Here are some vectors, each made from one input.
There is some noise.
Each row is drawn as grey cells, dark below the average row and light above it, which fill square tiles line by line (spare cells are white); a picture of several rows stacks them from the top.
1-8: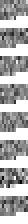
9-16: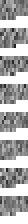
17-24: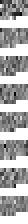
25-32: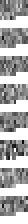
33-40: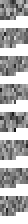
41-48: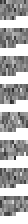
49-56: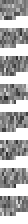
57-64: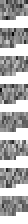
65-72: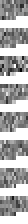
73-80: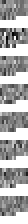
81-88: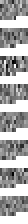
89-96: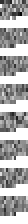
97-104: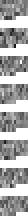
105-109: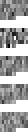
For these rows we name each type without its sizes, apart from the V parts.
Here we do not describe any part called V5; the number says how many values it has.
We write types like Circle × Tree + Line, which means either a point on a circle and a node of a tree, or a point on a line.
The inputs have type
(Bool × Bool × Bool × Bool + Unit) × V5 + Line.
